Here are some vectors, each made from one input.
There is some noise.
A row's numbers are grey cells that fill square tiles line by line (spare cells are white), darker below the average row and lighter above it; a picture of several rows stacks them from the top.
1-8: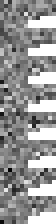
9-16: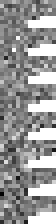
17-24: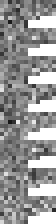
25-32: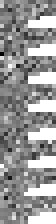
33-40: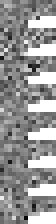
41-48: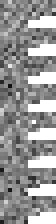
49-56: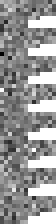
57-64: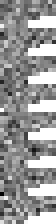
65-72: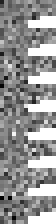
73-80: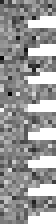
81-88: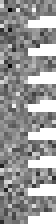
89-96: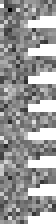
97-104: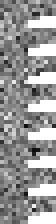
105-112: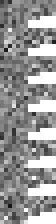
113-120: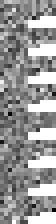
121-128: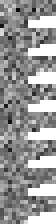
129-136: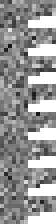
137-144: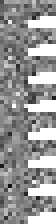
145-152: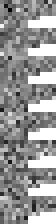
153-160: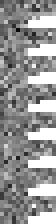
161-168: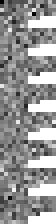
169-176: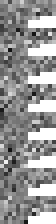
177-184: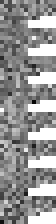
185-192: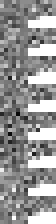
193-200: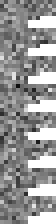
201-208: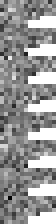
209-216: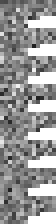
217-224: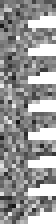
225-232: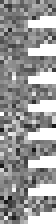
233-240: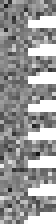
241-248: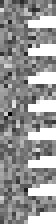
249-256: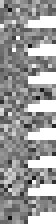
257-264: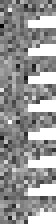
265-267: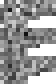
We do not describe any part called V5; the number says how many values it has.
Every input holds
a value of V5, together with either a point on a 16-point circle, or a point on a 19-point circle.
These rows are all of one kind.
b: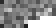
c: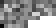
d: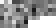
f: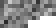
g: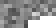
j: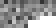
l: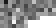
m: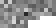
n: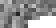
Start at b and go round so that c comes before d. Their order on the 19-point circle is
b, l, f, c, g, m, d, n, j.
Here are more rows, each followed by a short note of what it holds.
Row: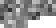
a point on a 16-point circle and a value of V5
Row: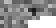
a point on a 19-point circle and a value of V5
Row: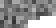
a point on a 16-point circle and a value of V5
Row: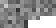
a point on a 19-point circle and a value of V5
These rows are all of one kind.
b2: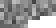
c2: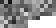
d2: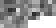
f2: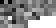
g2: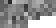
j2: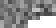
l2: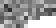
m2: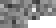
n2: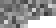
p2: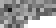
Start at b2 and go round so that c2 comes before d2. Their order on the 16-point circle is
b2, p2, l2, c2, g2, f2, d2, j2, n2, m2.
